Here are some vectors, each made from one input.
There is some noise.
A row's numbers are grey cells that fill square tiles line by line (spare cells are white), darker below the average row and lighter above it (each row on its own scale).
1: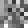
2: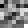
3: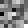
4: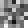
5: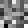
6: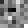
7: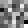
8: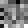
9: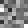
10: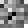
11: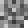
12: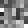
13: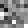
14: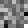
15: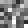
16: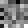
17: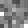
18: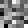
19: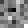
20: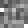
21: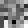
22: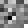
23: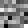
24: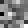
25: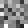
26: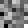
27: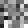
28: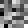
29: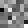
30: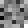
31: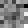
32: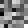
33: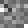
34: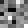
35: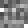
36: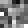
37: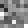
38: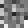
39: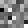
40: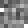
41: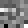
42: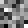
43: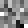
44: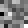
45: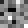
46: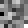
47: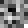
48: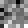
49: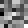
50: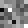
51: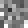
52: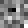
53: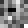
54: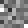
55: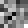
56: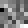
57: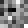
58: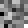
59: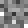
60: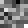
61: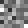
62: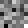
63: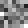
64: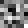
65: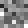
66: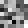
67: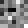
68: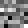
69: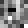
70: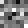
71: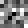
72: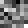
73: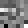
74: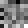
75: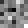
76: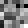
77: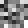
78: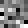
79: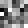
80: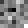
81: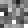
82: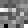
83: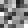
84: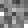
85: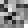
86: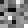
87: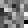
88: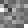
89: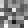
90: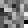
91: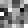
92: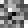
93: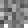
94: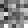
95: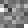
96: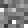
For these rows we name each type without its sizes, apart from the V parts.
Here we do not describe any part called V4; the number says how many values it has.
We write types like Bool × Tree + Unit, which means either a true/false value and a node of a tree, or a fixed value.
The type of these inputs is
Bool × Line + Label × List(V4).
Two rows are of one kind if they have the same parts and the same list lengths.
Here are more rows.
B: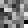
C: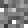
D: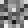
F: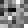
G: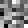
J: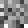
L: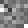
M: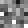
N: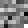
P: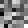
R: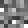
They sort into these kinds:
B, M
C, L, N, R
D, J
F, G, P

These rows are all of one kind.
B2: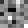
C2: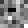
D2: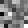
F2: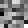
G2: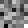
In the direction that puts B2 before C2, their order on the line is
D2, B2, G2, C2, F2.
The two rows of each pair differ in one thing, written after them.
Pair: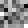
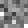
the value of V4 in item 1 of the list
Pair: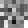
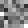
the label
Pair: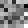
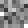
the value of V4 in item 2 of the list
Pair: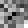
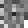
the label
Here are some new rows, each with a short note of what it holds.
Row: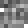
a label, together with the empty list
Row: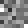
a label, together with the empty list
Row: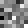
a label, together with a list of one item
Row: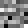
a label, together with the empty list
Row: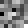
a point on a line and a true/false value
